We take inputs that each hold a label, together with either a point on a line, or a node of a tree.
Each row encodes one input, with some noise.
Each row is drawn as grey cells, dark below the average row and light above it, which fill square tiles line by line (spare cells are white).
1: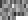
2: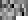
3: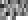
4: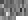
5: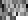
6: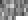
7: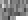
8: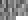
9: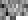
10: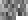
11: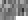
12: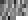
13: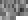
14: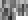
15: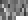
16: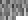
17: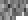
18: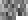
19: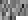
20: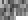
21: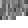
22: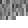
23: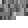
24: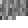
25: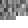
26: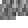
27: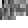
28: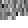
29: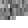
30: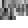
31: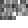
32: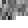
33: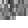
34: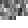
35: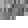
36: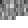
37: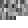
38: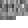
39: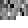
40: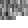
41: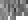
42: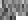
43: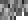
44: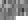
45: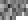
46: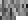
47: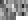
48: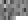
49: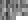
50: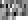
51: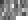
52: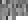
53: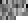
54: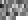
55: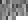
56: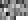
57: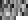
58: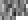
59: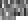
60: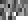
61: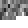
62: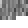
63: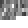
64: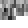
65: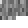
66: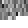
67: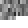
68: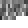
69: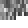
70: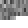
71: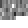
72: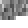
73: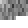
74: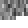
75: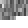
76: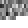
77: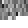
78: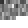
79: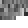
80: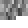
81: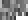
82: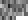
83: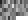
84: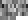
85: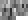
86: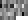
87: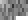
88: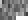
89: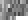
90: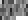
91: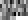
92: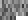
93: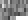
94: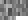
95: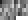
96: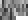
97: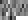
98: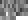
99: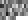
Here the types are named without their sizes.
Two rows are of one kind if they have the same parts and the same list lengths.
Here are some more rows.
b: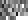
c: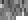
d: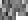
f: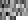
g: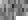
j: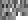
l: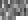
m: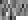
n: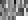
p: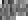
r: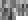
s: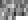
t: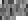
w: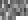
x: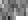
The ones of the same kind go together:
b, f, j, n, s
c, d, g, l, m, p, r, t, w, x

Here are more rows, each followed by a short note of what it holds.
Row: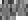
a label and a point on a line
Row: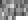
a label and a node of a tree
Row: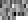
a label and a node of a tree
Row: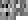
a label and a node of a tree
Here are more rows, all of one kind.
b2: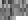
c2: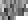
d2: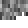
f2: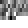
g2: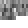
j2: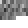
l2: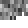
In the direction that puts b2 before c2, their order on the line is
f2, l2, d2, j2, b2, c2, g2.
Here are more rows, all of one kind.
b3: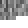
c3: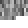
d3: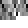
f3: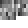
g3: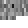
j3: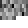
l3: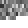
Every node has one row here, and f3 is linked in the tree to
c3.
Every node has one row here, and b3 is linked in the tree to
c3, d3 and g3.
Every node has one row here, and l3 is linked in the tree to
d3.
